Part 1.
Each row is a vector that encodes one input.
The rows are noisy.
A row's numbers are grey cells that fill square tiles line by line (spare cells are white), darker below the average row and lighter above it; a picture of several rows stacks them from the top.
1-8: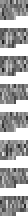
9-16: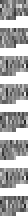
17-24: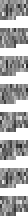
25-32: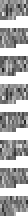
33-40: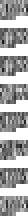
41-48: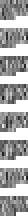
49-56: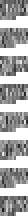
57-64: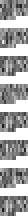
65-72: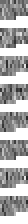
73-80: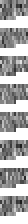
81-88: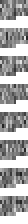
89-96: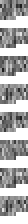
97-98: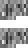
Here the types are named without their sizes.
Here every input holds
three true/false values.
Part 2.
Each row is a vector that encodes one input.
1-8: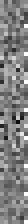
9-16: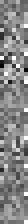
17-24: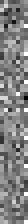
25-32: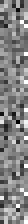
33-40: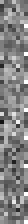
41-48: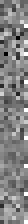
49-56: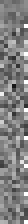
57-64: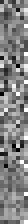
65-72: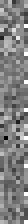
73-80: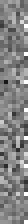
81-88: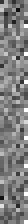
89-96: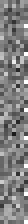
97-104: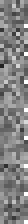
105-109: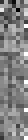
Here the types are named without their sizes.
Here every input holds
a node of a tree.
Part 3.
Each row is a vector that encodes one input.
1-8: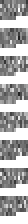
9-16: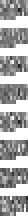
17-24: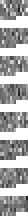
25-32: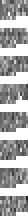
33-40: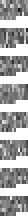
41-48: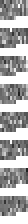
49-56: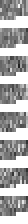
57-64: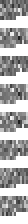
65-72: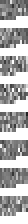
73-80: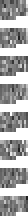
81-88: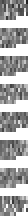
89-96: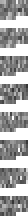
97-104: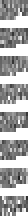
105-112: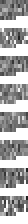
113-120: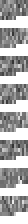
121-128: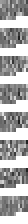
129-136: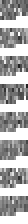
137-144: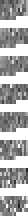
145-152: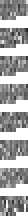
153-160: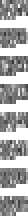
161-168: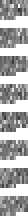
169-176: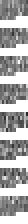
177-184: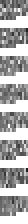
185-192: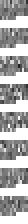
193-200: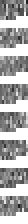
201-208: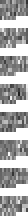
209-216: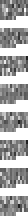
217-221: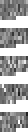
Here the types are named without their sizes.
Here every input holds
either a fixed value, or four true/false values.
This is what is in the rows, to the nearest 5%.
About 5% of them hold a fixed value. The rest hold four true/false values.
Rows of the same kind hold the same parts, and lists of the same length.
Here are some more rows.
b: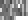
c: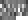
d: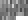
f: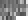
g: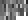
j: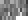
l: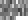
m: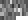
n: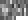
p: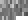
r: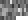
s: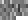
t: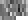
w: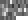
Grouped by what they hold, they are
b, c, d, f, j, l, m, n, p, r, s, t, w
g

